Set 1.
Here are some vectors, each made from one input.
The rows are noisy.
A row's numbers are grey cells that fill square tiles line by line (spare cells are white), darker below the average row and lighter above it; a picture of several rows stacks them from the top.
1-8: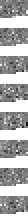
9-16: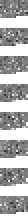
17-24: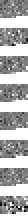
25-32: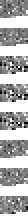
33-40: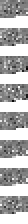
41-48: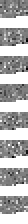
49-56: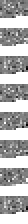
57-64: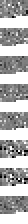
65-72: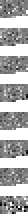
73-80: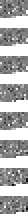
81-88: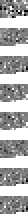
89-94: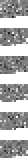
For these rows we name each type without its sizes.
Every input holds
either a point on a circle and a true/false value, or a fixed value.
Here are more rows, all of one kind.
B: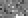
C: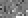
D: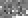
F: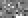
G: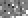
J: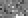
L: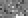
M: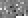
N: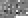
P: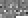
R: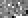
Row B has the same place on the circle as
D, J and L.
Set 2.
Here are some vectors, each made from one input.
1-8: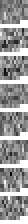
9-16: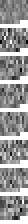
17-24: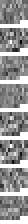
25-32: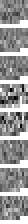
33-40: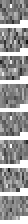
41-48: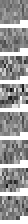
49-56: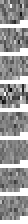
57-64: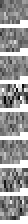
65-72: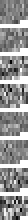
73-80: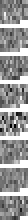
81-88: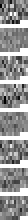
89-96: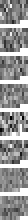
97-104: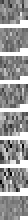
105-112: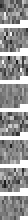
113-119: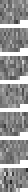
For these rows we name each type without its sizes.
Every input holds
either a point on a circle, or three true/false values.
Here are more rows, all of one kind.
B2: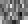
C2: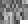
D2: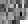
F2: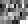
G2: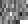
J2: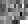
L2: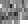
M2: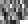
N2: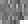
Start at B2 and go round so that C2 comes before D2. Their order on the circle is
B2, G2, C2, M2, L2, J2, F2, D2, N2.
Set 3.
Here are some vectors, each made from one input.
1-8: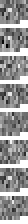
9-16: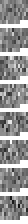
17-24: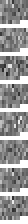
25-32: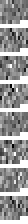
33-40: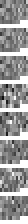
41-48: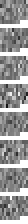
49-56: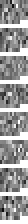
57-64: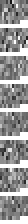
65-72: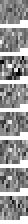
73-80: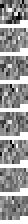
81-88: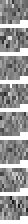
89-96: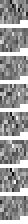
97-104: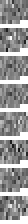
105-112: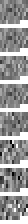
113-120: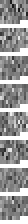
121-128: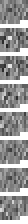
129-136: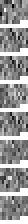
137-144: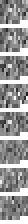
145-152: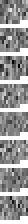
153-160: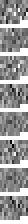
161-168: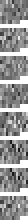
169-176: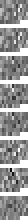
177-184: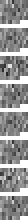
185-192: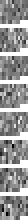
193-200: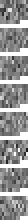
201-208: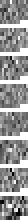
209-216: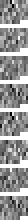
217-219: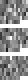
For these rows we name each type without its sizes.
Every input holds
a list of points on a circle.
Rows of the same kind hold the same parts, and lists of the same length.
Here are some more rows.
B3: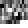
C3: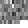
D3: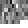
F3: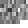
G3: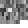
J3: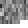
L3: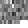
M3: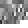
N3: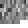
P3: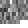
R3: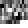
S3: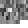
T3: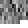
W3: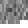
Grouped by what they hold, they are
B3, R3
C3, G3, L3, P3, S3, T3, W3
D3, F3, J3, M3, N3

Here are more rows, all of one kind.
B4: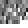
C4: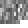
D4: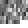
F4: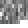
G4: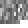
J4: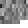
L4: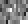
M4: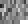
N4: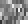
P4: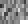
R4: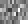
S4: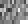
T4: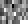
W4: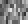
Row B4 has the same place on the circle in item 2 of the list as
C4, G4, R4 and T4.
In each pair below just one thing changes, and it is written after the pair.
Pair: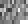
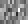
the place on the circle in item 2 of the list
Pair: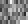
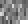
the place on the circle in item 1 of the list
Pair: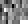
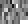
the place on the circle in item 1 of the list
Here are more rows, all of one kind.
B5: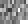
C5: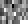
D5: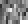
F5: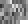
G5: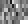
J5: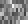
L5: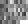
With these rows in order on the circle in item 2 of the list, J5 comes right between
F5 and G5.
